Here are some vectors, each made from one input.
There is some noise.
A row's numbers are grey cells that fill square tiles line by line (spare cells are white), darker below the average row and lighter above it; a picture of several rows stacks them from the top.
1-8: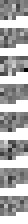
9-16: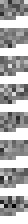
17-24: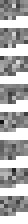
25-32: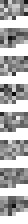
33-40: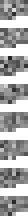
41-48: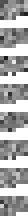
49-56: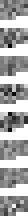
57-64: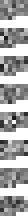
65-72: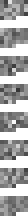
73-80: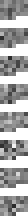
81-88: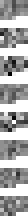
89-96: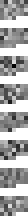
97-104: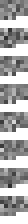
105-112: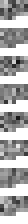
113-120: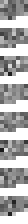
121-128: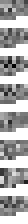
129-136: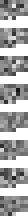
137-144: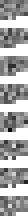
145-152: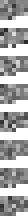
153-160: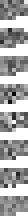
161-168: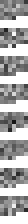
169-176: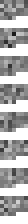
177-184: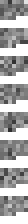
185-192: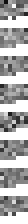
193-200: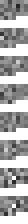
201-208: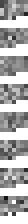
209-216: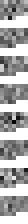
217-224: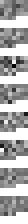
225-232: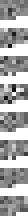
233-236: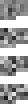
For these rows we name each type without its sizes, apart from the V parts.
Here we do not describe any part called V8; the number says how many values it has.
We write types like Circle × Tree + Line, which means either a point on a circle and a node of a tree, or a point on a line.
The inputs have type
Bool × Tree + Label × (Line + V8).
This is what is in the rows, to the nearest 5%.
About 60% of them hold a label, together with either a point on a line, or a value of V8. The rest hold a node of a tree and a true/false value.
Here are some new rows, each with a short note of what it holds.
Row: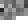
a label and a point on a line
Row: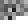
a label and a point on a line
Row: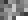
a node of a tree and a true/false value
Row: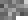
a node of a tree and a true/false value
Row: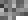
a node of a tree and a true/false value
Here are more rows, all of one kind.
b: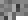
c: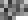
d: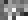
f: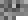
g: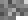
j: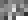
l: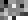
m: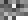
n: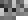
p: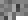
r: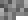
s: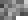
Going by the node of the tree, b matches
f, j, m and p.
